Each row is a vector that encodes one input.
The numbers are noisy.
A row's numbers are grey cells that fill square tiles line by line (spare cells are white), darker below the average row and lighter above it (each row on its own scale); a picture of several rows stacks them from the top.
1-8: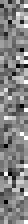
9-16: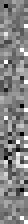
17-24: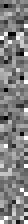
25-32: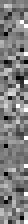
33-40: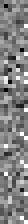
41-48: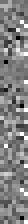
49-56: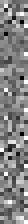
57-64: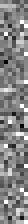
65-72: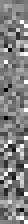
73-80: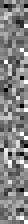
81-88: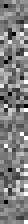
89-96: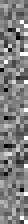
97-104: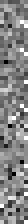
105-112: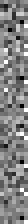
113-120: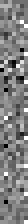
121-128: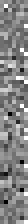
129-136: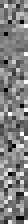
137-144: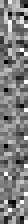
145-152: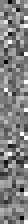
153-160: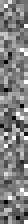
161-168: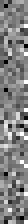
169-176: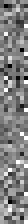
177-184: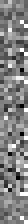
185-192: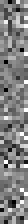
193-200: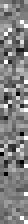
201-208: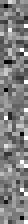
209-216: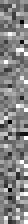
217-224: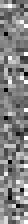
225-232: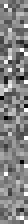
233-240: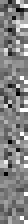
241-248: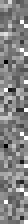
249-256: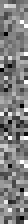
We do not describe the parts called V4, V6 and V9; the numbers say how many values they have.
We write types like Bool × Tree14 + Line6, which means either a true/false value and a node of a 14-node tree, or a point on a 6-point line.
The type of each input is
Bool × ((Line5 + V4) × Line8 + V9) × V6.
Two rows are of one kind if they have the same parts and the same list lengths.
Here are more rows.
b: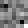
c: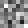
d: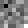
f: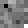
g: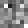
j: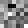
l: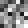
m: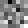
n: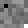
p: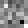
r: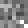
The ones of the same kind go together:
b, d, f, n
c, g, j, m, p
l, r

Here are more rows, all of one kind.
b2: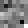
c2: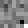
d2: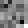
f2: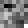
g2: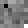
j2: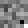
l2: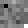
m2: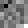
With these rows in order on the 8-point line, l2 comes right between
d2 and g2.
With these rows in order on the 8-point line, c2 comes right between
d2 and f2.
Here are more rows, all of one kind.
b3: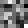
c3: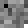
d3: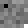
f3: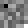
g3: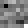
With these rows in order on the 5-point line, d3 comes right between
f3 and g3.
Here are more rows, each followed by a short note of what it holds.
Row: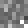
a true/false value, a value of V6 and a value of V9
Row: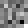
a point on an 8-point line, a true/false value, a value of V4 and a value of V6
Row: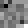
a point on a 5-point line, a point on an 8-point line, a true/false value and a value of V6
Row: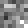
a true/false value, a value of V6 and a value of V9
